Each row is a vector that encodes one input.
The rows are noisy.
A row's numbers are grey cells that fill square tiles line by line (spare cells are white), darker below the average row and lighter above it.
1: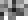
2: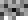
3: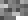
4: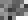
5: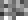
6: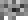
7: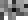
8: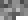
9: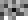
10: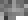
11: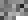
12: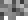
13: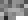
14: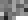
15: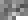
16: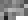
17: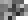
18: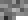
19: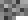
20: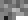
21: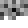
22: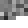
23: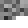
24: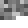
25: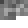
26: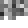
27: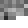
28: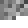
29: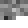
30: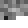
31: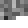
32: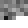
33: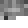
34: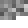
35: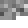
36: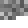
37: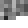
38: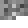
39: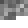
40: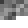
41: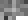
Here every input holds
a point on a 4-point line and three true/false values.
